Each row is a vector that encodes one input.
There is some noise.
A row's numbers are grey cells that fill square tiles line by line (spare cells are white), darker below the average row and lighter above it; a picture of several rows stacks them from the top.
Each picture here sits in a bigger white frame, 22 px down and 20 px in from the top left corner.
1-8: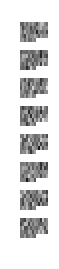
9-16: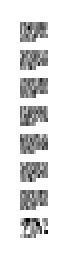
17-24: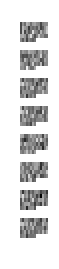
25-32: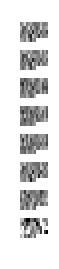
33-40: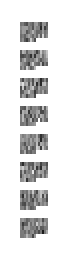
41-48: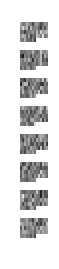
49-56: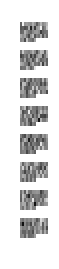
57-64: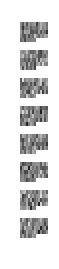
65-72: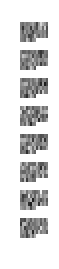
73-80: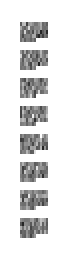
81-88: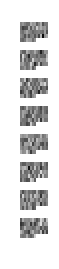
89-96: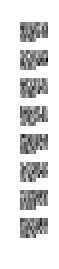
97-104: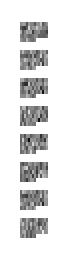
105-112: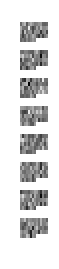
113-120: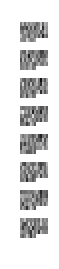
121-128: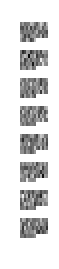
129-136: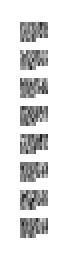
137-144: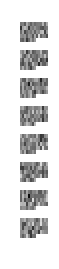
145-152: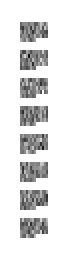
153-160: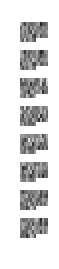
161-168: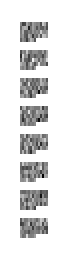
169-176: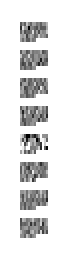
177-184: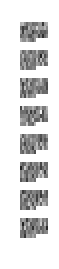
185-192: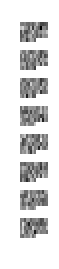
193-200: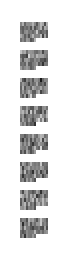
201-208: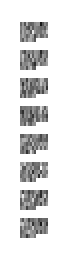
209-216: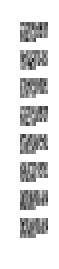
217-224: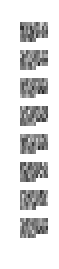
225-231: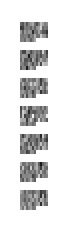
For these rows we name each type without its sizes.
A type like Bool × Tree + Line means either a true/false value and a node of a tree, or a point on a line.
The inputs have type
Bool × Circle + Unit.
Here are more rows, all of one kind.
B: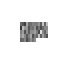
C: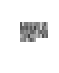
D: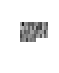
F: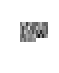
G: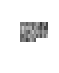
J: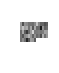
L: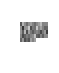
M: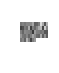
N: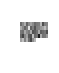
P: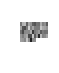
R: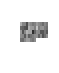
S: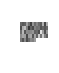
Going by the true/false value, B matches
D, G, J and S.
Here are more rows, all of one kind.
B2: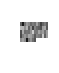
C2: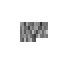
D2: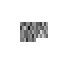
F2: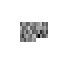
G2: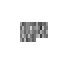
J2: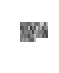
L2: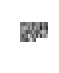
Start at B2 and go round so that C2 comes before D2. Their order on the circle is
B2, G2, C2, J2, D2, L2, F2.
